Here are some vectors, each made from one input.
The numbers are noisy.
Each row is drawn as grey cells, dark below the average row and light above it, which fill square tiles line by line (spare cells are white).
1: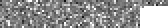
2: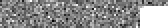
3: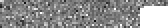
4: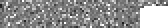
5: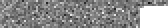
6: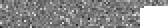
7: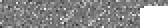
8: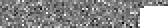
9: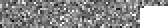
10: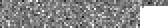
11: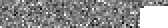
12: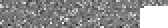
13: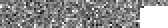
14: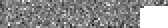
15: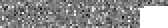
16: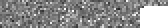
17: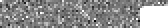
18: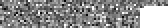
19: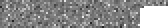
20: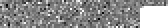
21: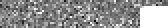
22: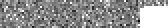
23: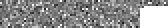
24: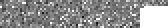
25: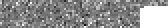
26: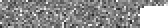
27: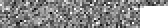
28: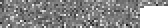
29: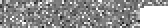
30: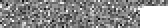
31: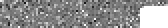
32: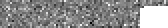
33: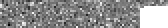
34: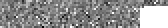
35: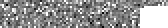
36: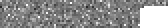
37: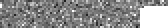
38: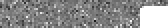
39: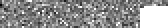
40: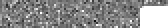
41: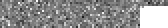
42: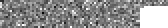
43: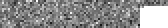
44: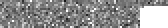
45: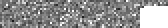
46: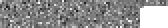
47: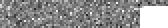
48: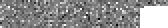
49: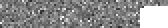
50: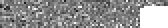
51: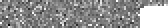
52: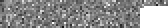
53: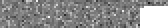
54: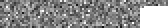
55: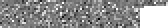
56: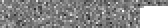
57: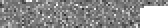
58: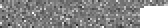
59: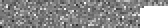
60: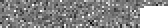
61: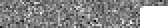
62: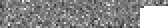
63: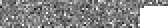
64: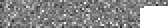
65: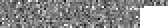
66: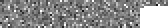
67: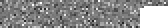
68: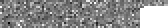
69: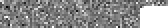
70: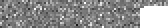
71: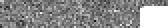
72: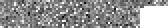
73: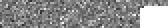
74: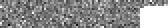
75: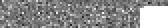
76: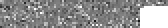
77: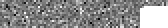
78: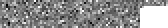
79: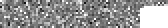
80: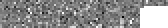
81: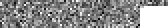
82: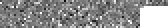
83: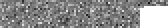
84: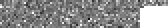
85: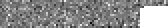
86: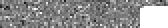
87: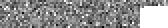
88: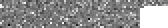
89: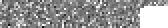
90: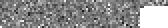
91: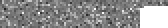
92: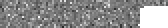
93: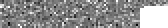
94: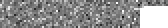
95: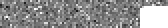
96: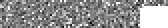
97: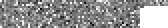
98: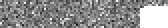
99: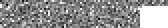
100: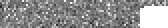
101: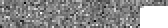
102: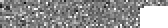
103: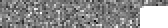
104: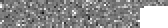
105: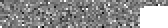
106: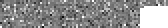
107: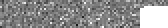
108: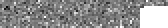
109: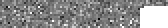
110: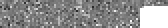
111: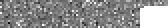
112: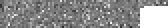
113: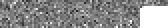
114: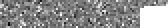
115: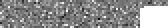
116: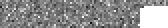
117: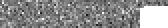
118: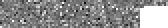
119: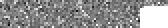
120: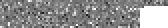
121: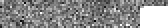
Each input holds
one of 4 labels, together with either a point on a 5-point circle, or a point on a 7-point line.
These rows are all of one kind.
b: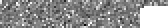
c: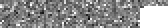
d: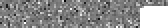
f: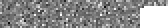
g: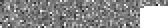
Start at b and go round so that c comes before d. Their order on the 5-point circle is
b, c, g, f, d.
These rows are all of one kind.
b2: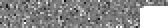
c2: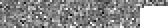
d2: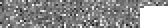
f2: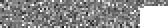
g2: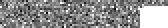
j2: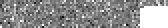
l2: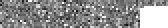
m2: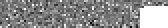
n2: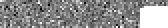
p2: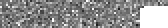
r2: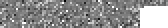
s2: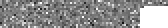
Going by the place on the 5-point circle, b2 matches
f2, g2, r2 and s2.
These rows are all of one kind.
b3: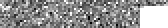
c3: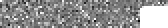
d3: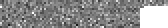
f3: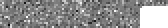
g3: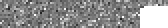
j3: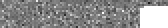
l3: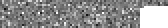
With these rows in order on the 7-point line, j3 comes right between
b3 and c3.
